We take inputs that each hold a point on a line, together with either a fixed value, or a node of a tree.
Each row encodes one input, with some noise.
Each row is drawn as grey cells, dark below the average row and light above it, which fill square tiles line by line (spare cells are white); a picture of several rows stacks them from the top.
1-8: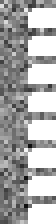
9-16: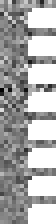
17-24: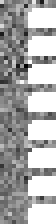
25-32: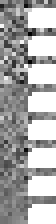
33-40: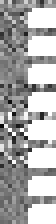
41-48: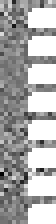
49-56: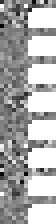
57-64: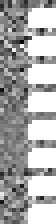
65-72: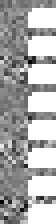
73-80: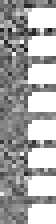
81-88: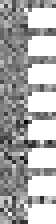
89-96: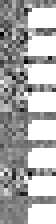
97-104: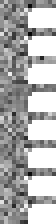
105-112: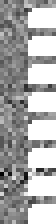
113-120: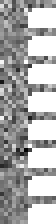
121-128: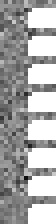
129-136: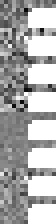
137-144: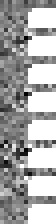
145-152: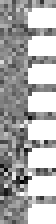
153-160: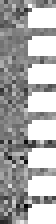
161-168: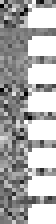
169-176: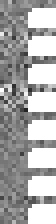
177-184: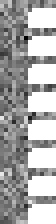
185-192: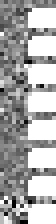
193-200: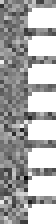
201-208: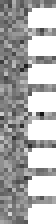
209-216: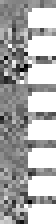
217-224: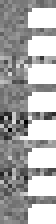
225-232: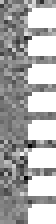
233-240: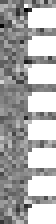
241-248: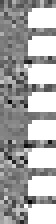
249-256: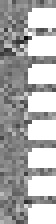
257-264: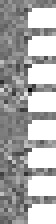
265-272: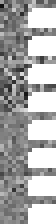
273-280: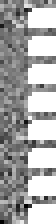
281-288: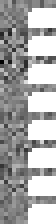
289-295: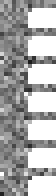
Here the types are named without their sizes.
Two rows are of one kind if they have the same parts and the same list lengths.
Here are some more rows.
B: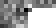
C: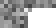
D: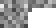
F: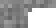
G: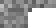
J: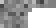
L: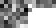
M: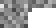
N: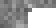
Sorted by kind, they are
B, F, G, J
C, D, L, M, N

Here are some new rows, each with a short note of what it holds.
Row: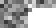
a point on a line
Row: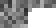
a point on a line and a node of a tree
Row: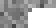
a point on a line
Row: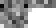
a point on a line and a node of a tree
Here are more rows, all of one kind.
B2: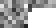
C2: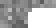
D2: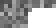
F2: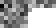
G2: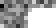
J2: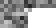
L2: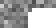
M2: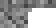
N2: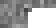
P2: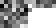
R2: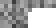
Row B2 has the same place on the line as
C2, D2, F2 and G2.
